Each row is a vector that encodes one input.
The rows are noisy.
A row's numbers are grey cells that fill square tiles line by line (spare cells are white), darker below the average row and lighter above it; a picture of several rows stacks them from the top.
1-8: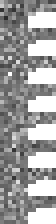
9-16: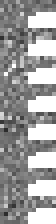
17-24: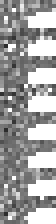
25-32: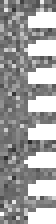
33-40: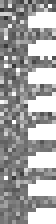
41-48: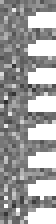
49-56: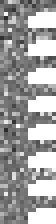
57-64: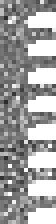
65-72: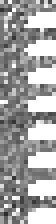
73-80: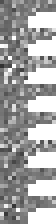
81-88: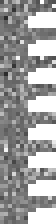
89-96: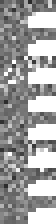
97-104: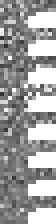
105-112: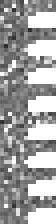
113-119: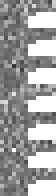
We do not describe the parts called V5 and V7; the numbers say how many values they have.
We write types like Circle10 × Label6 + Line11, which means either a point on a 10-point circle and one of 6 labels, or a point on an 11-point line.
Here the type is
(Line4 + V5) × V7 + Line6.
